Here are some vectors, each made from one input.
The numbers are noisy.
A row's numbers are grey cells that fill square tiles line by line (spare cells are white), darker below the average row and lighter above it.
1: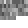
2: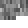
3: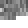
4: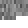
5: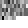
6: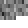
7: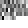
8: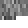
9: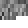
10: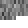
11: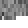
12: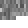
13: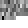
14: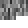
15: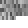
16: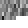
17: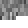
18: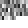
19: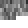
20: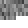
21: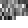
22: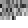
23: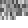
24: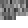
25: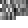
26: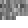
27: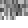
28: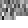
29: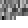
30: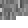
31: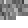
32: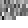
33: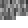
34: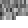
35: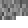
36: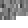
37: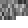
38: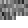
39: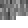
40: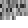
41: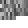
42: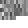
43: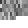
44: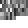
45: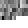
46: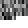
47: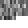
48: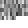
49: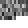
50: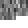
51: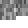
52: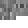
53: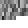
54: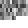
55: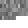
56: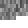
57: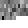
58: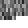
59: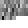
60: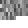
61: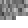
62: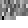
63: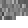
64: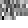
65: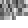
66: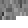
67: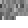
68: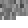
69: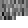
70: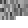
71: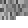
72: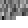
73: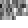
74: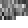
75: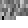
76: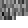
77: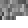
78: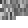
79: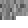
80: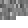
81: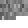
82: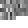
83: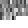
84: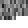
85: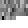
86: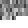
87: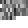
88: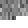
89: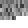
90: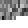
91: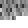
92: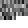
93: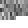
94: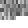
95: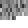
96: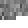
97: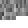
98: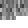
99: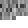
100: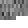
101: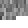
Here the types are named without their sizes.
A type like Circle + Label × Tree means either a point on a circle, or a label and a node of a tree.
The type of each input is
Bool × Circle + Tree.
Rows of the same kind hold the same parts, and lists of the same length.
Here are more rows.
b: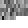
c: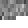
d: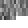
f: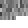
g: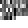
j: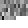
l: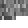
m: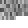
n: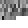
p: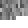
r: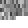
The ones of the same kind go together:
b, g, j, m, n, r
c, d, f, l, p

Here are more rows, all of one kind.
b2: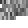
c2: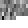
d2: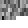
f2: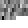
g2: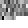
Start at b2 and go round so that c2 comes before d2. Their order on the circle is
b2, c2, g2, f2, d2.
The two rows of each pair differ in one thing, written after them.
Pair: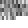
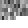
the true/false value
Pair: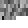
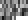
the place on the circle
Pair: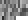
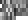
the true/false value
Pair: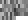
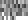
the place on the circle
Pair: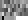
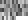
the true/false value
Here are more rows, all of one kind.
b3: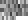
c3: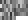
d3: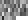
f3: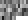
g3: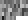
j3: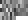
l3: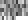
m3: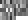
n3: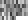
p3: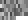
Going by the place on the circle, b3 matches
c3 and j3.
